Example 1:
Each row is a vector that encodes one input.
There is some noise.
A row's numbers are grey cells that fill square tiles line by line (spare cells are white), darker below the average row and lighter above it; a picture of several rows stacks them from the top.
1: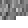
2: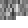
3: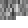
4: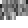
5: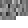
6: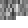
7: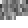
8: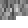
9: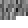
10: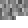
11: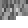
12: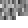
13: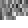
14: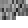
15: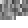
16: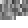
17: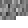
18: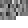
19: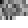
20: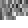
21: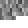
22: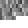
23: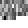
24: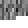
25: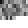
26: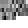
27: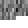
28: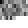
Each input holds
one of 6 labels.
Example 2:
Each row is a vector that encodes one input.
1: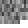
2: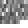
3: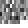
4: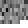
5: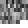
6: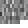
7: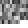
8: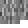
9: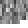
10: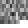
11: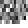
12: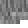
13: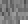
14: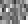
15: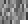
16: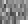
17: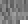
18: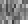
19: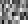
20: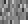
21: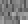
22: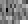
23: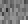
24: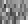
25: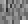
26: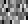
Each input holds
a point on a 5-point line.
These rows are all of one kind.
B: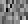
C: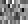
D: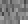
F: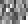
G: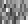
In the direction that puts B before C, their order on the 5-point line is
F, G, B, D, C.
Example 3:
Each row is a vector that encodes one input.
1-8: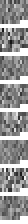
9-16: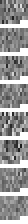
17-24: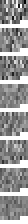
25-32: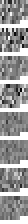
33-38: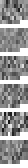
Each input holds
one of 6 labels.
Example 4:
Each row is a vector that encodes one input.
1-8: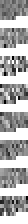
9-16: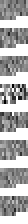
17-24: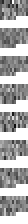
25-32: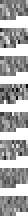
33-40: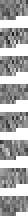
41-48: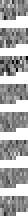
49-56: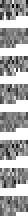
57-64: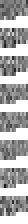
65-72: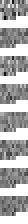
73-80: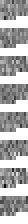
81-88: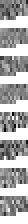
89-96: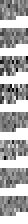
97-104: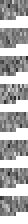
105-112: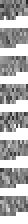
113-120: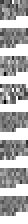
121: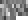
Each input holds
a point on a 10-point line.
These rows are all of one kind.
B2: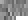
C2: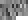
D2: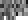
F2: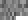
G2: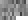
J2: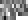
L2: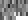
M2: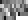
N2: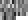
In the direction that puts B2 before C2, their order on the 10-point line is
M2, J2, L2, G2, B2, C2, N2, D2, F2.
